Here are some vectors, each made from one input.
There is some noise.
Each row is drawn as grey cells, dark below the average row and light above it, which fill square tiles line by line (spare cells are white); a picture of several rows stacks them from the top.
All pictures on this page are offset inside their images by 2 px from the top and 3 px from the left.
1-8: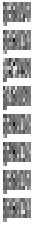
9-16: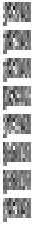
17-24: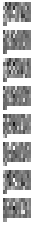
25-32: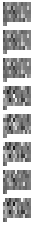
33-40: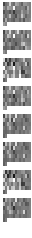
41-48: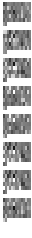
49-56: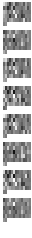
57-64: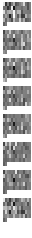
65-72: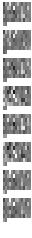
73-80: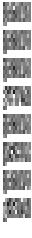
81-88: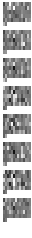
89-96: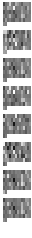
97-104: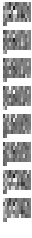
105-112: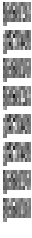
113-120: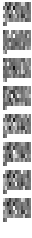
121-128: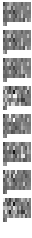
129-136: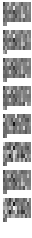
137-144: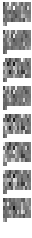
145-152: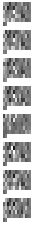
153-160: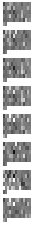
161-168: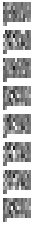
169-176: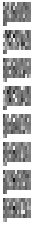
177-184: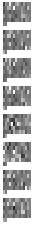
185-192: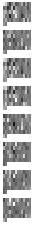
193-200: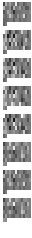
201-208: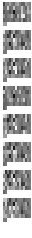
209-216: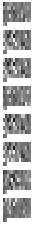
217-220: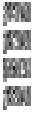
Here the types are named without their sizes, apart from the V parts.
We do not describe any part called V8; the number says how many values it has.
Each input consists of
either two values of V8, or a list of points on a line.
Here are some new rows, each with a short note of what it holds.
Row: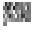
two values of V8
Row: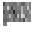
a list of two items
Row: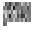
two values of V8
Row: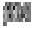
two values of V8
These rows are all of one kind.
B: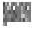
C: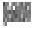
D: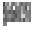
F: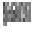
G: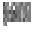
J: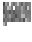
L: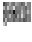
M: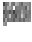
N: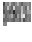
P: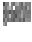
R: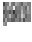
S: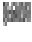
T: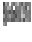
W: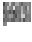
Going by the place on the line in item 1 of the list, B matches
C, J and S.
